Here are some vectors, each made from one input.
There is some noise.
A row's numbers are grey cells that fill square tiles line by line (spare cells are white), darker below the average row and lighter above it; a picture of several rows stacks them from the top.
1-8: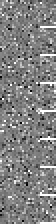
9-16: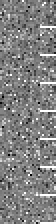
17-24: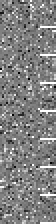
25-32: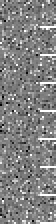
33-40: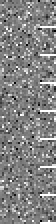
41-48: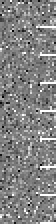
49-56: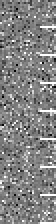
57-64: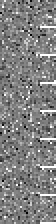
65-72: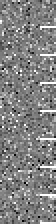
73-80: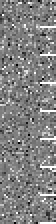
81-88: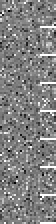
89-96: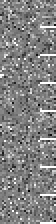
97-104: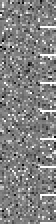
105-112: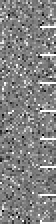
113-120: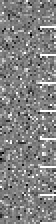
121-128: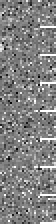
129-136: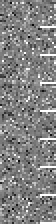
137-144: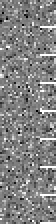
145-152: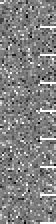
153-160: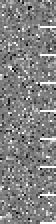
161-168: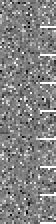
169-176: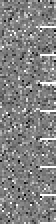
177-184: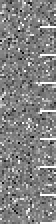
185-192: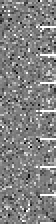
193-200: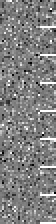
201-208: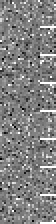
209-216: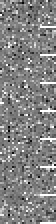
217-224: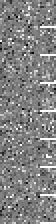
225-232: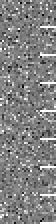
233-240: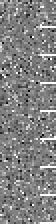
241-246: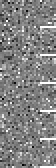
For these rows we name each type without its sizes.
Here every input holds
a point on each of three lines, together with either a point on a line, or four true/false values.
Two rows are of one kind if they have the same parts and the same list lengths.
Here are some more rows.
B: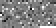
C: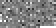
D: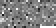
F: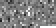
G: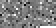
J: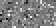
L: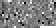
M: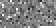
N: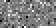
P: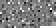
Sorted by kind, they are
B, C, D, F
G, J, L, M, N, P

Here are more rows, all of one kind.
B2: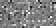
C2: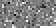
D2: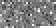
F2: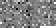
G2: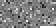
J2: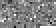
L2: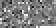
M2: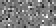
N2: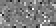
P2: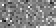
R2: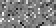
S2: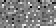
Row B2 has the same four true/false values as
C2, G2 and M2.
